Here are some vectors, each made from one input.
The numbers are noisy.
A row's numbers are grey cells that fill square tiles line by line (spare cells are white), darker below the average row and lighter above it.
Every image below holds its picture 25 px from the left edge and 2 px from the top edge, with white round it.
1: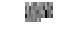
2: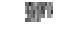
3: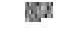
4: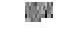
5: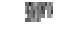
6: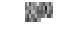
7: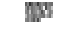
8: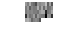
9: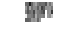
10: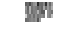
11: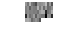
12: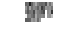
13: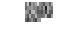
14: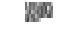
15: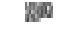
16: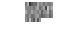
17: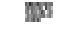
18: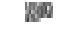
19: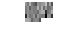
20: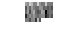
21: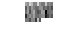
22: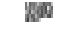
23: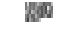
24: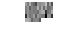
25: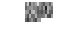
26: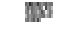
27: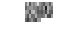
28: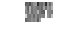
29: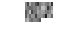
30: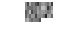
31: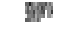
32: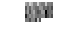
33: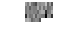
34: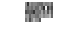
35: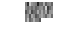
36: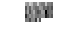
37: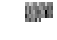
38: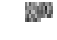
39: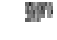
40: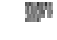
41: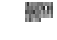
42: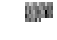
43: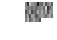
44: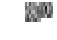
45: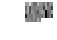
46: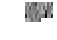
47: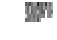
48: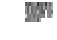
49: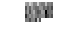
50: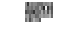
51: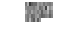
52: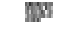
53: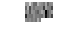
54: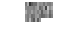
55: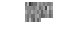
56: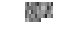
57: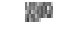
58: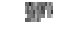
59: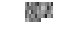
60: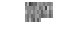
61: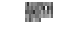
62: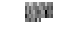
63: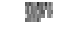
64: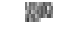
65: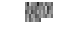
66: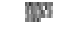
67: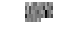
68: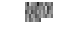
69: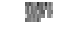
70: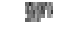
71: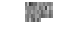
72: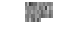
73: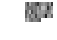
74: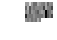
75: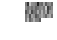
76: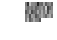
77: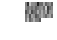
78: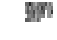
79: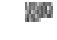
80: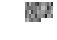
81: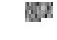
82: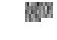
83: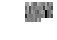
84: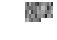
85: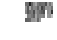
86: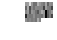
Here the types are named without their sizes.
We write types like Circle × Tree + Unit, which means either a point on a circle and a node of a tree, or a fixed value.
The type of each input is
Bool × Line.
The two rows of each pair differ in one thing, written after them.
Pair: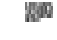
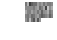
the place on the line
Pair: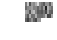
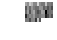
the true/false value
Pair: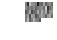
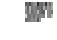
the true/false value
